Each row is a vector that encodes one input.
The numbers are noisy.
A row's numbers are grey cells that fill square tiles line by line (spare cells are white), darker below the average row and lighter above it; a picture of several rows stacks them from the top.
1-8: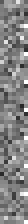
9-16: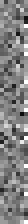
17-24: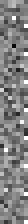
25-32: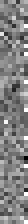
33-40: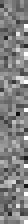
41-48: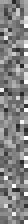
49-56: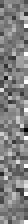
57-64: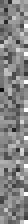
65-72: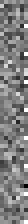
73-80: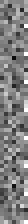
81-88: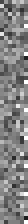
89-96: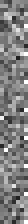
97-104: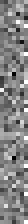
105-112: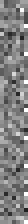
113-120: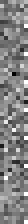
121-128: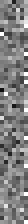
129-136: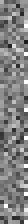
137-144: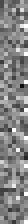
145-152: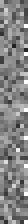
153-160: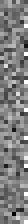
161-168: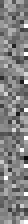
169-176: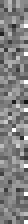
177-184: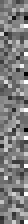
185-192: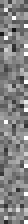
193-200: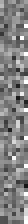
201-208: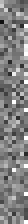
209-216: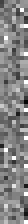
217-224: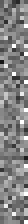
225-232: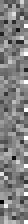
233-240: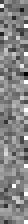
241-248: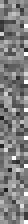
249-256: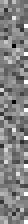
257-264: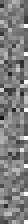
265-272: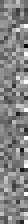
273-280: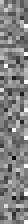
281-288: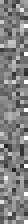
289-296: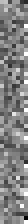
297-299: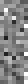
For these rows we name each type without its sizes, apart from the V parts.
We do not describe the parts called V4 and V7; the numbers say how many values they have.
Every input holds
a node of each of two trees, four true/false values, a value of V4 and a value of V7.
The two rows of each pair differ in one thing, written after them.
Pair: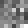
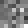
the value of V7
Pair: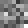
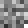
the node of one of the two trees
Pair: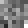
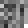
the node of one of the two trees
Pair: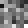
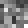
the node of one of the two trees
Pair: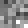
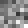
the value of V4
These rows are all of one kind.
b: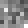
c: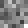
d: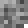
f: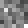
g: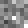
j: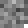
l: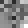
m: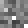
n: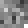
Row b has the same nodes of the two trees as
f and n.
